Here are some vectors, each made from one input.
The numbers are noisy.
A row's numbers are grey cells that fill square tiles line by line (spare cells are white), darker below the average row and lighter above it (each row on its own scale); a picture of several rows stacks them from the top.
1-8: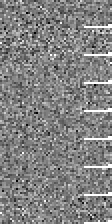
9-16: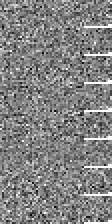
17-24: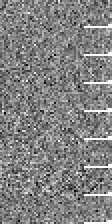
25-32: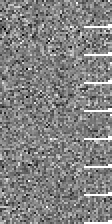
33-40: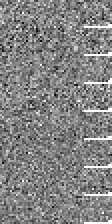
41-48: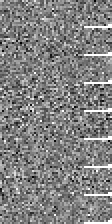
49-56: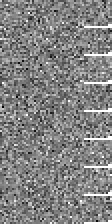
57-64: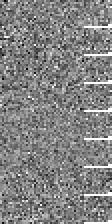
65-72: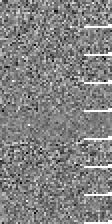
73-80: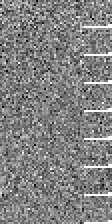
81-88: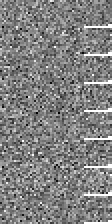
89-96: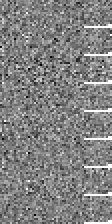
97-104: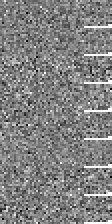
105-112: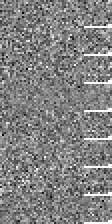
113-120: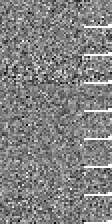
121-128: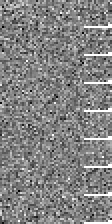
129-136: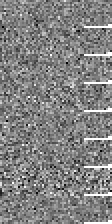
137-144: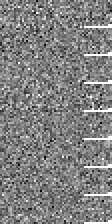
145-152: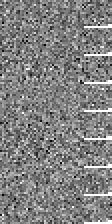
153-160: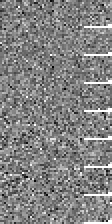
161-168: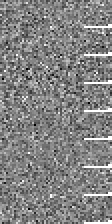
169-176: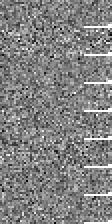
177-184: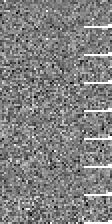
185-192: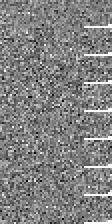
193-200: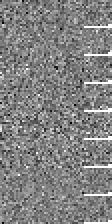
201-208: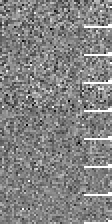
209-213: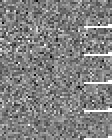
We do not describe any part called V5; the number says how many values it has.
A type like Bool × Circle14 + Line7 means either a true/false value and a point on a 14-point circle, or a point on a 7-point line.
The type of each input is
(Line8 + Tree9 × (Tree9 + Unit) × V5) × Tree8.
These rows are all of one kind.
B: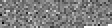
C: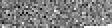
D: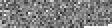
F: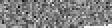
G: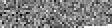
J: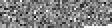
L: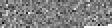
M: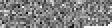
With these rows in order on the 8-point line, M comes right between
D and F.
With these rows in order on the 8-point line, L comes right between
B and G.
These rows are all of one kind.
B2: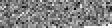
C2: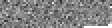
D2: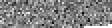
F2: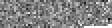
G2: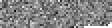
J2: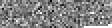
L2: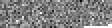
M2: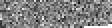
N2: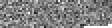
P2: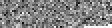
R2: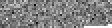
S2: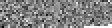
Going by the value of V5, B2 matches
C2 and L2.
